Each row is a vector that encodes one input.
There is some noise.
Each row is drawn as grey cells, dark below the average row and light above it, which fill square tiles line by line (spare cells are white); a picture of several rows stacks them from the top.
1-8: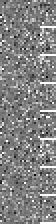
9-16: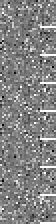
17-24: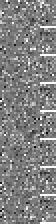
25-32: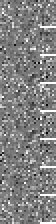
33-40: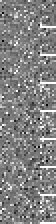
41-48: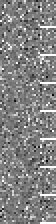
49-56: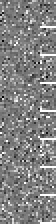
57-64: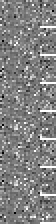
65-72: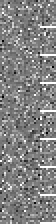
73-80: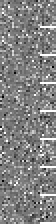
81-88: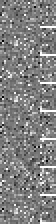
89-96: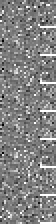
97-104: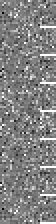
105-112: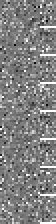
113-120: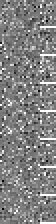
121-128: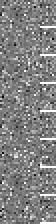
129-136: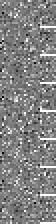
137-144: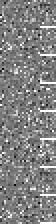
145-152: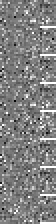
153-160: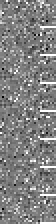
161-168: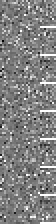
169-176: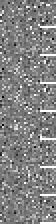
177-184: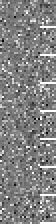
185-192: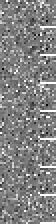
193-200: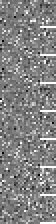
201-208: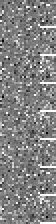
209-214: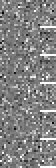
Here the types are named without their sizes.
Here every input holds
either a label, or a point on a line.
